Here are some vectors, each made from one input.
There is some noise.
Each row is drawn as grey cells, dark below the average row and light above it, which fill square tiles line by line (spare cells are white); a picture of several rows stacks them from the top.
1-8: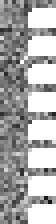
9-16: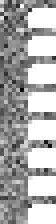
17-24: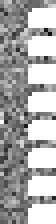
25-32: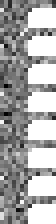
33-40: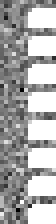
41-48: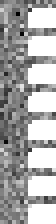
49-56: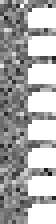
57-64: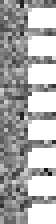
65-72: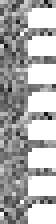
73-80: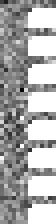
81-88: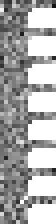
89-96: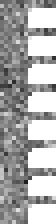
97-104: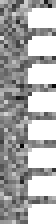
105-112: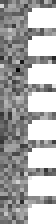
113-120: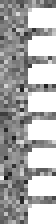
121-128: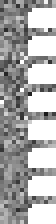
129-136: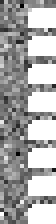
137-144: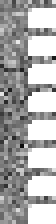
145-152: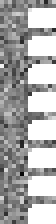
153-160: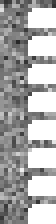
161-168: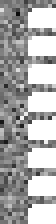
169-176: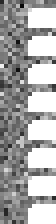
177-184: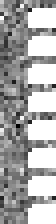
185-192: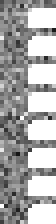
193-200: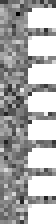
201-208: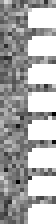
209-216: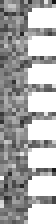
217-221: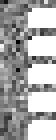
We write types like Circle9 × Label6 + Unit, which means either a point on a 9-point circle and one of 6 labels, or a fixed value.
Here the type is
(Bool × Bool × Bool × Bool + Unit) × List2(Line4).
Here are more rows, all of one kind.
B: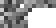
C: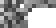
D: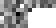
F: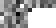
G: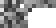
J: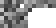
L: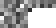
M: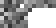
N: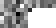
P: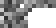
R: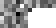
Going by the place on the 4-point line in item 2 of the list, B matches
J, L, M and P.
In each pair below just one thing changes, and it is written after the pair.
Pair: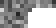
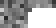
the place on the 4-point line in item 2 of the list
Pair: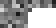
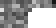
the place on the 4-point line in item 2 of the list
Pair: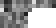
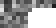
the place on the 4-point line in item 2 of the list
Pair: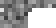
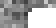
the place on the 4-point line in item 1 of the list
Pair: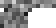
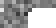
the place on the 4-point line in item 1 of the list
